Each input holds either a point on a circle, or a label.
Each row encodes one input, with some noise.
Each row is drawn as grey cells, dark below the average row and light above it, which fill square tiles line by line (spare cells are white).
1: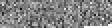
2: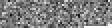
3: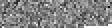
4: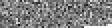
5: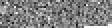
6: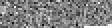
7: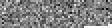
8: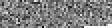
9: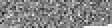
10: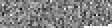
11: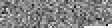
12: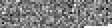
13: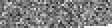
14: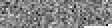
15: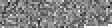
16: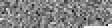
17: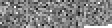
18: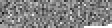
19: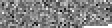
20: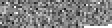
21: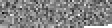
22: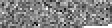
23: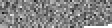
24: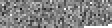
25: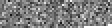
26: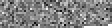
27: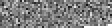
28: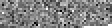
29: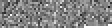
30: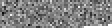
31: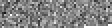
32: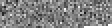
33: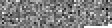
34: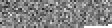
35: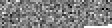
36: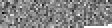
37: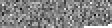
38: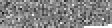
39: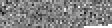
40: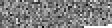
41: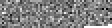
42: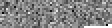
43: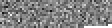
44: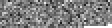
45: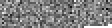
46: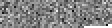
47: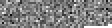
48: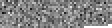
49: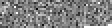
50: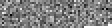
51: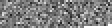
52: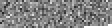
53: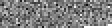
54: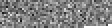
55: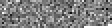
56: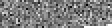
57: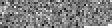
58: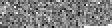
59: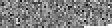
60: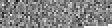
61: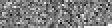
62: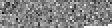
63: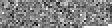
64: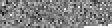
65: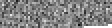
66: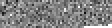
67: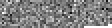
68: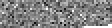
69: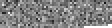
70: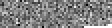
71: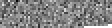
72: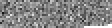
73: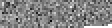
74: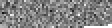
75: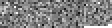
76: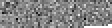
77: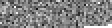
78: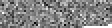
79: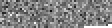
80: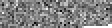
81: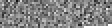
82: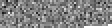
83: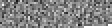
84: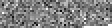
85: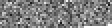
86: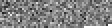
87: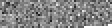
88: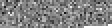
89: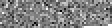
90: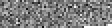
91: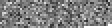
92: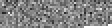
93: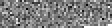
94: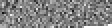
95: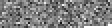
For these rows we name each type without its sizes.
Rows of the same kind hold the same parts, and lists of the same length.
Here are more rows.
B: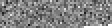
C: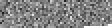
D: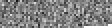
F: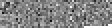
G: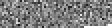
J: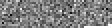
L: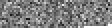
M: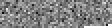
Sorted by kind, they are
B, C, D, F, M
G, J, L

